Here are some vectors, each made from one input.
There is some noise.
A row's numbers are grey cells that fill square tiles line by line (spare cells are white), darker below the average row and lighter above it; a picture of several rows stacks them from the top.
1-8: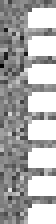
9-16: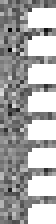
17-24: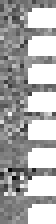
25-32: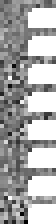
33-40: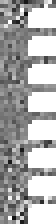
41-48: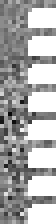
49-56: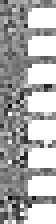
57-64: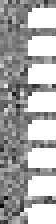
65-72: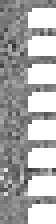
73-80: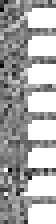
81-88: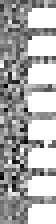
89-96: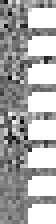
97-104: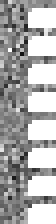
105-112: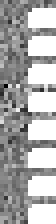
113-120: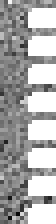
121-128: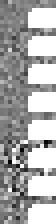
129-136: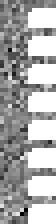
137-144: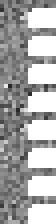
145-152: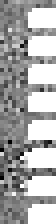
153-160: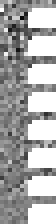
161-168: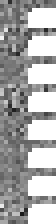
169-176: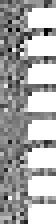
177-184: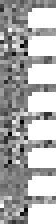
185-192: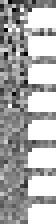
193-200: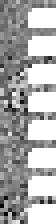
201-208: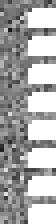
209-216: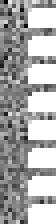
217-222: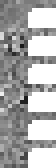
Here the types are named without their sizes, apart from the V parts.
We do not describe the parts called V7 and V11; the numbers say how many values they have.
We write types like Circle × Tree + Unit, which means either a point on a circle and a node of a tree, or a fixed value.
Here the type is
(Bool × Bool × Bool + Label) × V7 + V11.
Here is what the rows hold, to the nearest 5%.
About 70% of them hold a value of V7, together with either a label, or three true/false values. The rest hold a value of V11.
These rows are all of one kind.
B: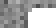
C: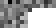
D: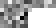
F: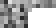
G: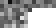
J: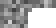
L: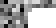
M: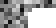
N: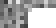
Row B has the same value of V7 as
F and M.
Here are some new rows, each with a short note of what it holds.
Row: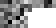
a value of V11
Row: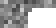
three true/false values and a value of V7
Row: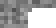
a label and a value of V7
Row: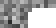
three true/false values and a value of V7
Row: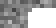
a label and a value of V7
